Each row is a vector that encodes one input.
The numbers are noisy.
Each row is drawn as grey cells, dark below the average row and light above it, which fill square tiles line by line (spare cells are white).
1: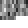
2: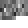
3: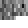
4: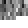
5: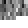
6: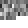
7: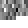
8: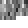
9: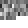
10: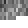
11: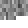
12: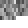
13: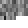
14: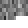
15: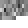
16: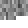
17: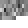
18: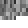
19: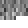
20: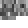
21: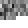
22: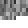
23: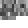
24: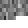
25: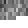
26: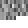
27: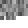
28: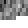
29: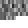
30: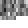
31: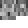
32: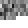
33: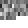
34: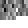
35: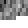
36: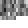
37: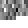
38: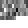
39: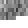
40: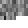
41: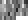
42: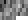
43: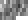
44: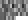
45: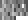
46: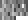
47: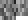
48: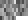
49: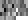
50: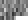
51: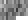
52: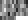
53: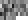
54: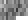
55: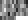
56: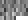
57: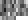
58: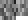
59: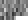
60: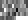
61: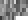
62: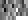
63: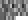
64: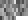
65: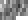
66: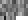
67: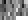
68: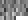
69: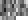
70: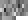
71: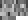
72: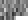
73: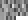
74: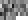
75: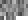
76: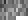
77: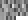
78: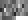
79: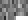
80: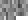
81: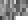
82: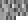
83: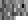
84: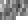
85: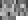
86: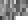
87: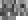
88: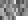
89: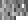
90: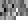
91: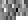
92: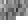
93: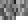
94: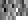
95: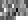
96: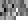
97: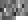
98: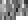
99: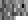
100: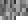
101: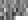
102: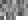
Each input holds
five true/false values.
